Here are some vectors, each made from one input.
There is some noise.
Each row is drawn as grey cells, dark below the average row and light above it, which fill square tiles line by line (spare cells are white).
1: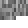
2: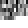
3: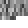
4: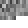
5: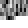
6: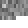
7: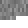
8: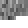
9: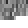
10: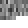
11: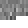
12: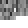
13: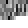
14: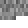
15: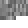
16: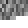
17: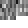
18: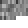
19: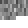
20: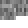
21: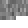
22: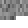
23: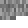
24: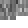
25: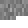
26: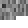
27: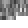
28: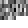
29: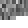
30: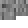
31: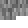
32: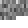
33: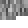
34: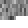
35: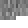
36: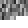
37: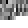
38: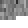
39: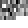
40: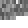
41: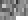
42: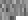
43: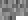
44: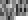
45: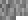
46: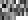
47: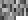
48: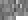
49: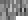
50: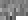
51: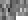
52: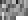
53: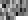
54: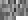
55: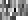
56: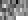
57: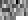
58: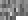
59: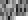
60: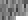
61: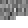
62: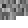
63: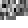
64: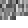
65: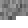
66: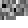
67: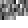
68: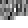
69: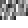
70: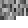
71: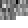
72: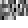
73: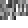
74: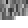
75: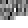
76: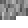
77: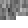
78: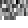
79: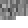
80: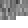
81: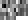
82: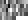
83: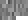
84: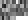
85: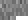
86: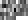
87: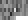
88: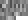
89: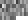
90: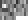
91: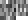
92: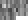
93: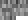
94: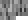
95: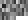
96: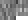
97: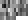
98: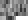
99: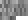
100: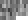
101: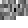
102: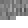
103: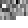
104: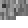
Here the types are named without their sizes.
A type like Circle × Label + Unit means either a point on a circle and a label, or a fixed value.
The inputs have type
List(Line).
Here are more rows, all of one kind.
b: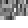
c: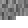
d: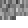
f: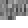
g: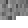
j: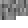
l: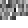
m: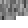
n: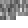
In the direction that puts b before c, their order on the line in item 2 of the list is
j, m, d, n, l, f, b, c, g.
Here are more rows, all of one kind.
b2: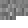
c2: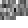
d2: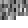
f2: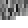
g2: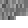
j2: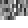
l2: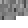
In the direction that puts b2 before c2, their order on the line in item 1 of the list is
b2, d2, j2, g2, f2, c2, l2.
